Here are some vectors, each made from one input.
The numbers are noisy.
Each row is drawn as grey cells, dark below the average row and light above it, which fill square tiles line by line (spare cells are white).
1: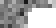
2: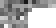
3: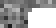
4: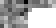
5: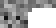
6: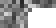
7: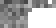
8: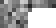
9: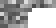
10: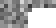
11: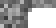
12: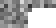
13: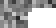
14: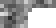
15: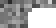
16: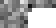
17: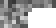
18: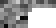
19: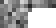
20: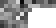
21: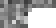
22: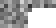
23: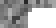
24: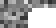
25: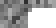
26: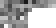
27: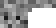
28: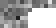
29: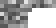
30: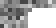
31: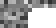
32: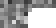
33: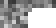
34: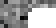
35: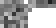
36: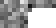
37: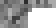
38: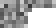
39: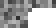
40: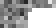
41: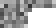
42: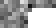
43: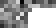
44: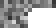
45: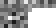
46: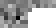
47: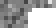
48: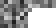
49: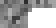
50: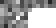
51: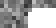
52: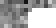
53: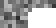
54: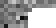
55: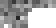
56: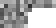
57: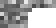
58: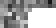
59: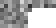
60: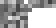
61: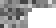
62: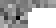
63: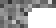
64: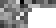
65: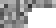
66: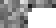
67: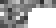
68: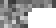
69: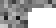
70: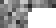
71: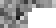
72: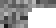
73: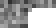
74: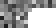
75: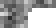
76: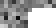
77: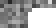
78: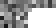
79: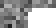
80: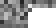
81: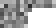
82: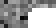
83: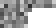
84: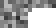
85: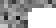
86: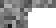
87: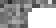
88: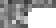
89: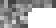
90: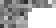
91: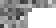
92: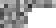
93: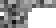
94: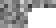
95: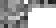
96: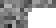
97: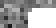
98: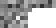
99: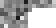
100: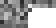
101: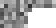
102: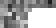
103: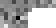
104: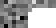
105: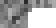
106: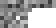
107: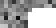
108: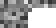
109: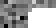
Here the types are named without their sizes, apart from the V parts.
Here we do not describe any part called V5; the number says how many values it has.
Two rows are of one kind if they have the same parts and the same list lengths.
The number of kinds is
3.
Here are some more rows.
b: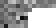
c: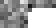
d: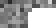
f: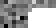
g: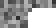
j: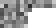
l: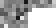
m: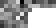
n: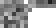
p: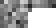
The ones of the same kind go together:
b, f, m, n
c, j, p
d, g, l

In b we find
two values of V5.
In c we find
a point on a line.
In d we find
a point on a line and three true/false values.
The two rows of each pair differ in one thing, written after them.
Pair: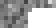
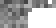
one of the three true/false values
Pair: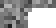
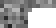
the place on the line
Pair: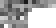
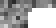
the place on the line
